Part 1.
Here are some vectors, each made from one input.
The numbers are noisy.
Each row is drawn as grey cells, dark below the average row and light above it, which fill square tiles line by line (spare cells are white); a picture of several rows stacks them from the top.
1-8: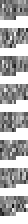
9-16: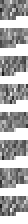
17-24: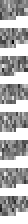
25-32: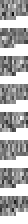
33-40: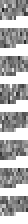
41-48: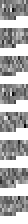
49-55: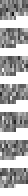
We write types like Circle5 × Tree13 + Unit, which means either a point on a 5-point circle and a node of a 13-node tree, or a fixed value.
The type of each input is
Label11.
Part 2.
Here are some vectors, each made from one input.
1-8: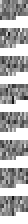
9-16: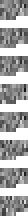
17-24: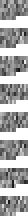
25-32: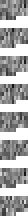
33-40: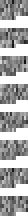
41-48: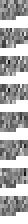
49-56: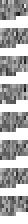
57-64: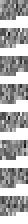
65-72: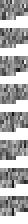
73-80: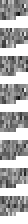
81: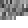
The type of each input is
Line15.
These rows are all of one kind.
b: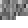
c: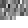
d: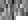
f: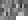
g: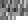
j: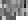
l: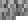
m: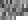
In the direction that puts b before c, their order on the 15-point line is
d, f, j, b, l, m, g, c.
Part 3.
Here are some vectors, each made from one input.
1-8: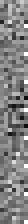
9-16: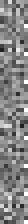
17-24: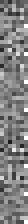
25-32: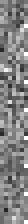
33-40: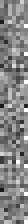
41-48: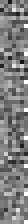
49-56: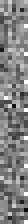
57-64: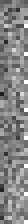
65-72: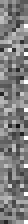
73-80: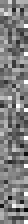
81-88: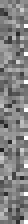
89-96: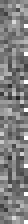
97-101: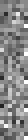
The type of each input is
Line6 × Line11.
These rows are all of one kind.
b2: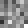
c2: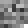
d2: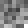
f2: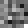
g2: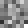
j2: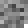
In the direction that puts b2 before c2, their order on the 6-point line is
g2, b2, d2, f2, j2, c2.
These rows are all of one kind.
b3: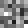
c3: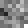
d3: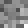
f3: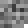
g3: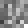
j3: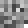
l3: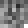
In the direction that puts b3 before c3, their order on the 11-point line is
b3, j3, g3, f3, c3, d3, l3.
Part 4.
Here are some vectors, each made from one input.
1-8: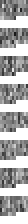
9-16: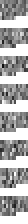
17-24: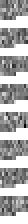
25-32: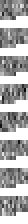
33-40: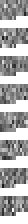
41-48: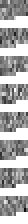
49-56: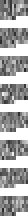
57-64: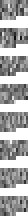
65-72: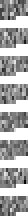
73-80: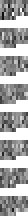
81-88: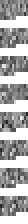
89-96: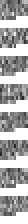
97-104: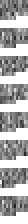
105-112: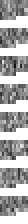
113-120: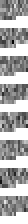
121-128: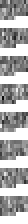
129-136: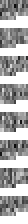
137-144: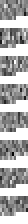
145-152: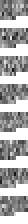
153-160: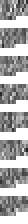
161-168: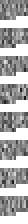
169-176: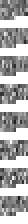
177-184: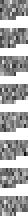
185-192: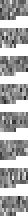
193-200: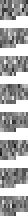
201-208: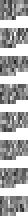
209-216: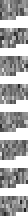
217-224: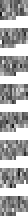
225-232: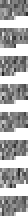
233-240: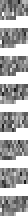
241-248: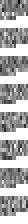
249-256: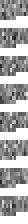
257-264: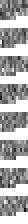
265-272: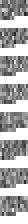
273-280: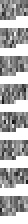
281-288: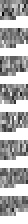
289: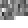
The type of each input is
Label11.
